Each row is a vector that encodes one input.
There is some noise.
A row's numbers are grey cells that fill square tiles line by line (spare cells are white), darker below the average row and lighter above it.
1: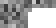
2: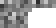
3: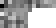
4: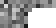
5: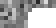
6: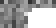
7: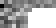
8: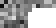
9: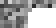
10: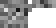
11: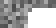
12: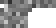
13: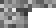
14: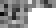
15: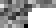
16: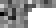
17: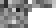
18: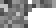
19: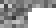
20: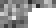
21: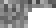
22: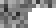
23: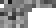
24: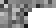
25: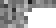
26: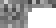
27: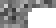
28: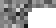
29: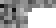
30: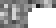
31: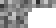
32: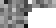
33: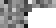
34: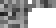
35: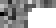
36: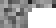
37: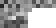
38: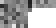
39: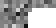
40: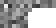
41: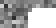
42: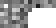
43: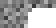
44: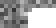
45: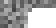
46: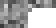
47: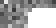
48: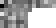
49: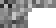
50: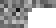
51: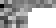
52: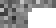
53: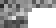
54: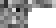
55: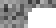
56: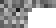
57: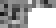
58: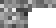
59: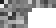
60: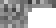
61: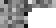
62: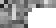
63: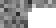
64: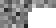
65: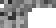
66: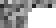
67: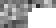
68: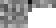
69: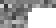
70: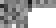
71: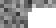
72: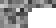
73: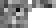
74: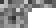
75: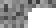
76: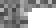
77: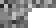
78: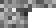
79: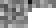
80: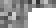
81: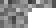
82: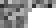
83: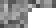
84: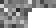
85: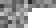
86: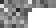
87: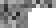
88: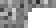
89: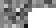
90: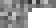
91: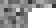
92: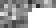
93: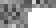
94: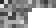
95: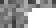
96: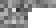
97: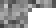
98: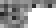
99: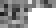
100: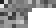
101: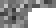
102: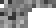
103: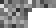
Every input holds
a point on a 9-point circle and three true/false values.
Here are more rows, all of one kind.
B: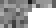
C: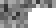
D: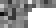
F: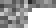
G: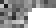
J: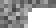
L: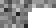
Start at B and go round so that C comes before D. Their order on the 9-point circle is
B, F, J, C, G, D, L.
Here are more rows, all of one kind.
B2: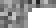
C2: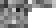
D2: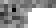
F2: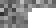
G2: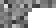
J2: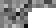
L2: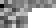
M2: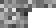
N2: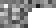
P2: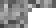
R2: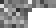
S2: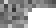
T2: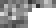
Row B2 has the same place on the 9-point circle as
D2 and S2.
